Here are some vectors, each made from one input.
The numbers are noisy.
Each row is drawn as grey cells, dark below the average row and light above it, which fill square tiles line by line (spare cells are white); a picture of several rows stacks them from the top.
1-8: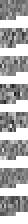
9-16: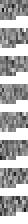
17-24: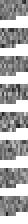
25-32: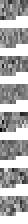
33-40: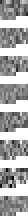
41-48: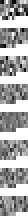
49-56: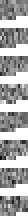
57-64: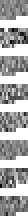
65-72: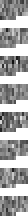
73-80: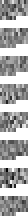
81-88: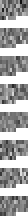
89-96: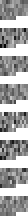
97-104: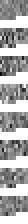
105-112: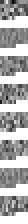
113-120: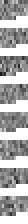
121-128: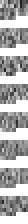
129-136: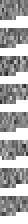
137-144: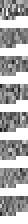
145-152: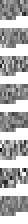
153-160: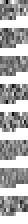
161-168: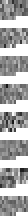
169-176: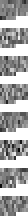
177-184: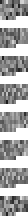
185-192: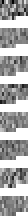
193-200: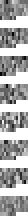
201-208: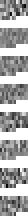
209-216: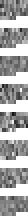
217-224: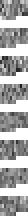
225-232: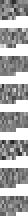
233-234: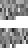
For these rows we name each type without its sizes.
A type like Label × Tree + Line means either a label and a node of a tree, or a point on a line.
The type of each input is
Bool × Bool × Bool × Bool × Label × Label + Unit.
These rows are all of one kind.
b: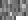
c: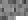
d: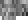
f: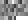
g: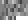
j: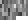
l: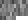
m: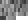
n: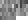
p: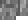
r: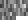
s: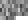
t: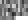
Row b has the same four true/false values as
d, f, g and m.
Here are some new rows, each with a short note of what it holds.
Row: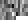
two labels and four true/false values
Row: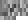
a fixed value
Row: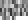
a fixed value
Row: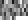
a fixed value
